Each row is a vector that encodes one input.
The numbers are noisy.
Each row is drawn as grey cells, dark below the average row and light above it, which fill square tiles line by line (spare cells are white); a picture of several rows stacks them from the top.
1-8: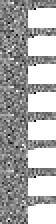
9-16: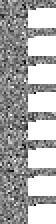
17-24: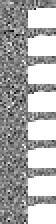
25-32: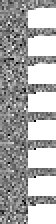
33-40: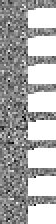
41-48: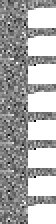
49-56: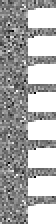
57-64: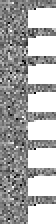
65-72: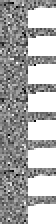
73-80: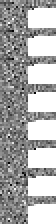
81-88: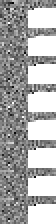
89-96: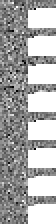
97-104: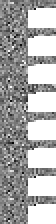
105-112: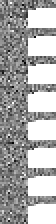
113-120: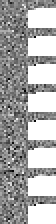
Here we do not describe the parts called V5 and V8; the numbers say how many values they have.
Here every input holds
a true/false value, together with either a point on a 6-point line and a value of V8, or a value of V5.
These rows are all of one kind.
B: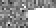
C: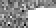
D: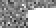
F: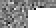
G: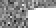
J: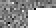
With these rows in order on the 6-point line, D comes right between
G and J.
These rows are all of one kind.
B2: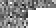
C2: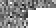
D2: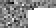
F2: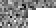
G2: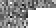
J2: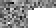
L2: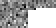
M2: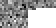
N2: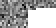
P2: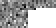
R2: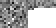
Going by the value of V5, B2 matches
C2, G2 and R2.
